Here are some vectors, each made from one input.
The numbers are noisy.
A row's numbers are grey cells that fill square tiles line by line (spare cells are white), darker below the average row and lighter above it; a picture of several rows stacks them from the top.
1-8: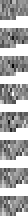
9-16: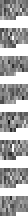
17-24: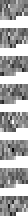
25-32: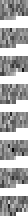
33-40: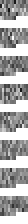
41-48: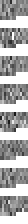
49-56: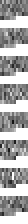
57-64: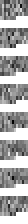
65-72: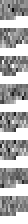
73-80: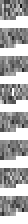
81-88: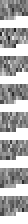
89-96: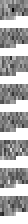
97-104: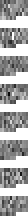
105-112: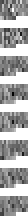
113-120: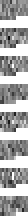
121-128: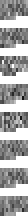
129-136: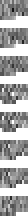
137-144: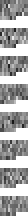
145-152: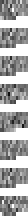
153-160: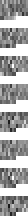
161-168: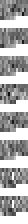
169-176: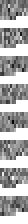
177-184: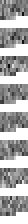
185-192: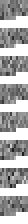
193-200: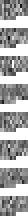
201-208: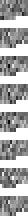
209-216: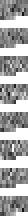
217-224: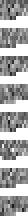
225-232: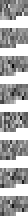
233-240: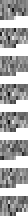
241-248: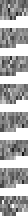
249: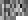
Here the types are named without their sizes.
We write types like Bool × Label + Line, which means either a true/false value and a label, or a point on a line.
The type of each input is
(Bool × Bool × Bool + Unit) × Circle + Line.
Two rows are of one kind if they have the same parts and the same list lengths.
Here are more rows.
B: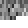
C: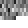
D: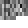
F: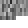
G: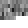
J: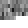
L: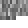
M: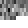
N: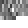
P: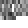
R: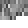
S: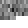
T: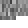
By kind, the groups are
B, C, D, M, N, P, R
F, L, T
G, J, S

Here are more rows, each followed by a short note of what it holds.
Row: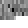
a point on a circle and three true/false values
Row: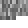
a point on a circle
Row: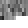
a point on a circle and three true/false values
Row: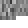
a point on a circle
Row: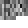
a point on a line
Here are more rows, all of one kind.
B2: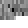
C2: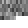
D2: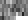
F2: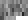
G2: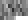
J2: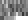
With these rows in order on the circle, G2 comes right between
B2 and F2.
